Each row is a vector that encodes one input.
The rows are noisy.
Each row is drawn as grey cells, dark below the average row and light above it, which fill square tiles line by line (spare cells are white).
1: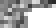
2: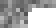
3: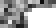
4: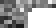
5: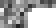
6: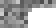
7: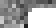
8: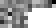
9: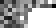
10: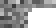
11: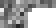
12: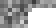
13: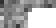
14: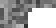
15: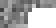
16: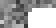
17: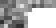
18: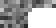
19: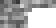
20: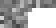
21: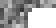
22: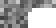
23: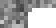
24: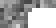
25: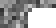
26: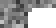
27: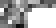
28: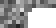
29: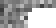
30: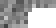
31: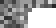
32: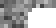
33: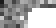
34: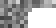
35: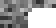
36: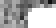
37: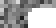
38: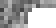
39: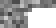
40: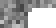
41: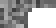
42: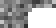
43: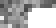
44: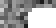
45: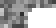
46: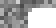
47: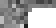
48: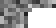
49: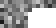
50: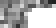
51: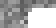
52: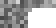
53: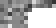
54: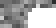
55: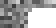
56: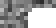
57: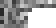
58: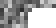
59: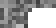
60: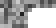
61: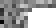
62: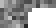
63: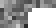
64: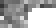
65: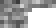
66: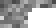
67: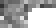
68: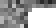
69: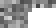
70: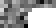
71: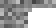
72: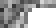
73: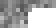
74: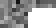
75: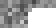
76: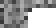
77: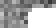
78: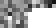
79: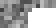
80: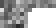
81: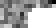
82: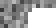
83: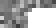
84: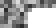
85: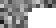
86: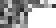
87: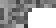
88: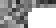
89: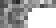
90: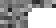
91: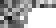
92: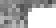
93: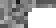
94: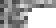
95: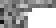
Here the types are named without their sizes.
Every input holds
a point on a line, together with either a point on a circle, or a point on a line.
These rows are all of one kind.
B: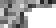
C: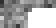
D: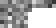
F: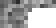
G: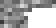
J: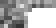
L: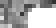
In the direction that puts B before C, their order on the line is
J, B, L, C, F, G, D.
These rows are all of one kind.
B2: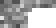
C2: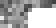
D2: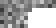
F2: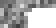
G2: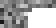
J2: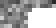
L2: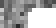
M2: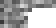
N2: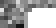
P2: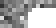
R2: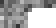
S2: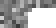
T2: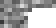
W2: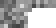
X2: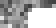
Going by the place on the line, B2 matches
C2, J2, R2 and X2.
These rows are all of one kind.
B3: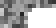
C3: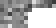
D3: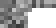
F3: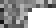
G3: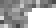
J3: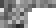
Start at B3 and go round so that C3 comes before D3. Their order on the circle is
B3, C3, J3, F3, D3, G3.
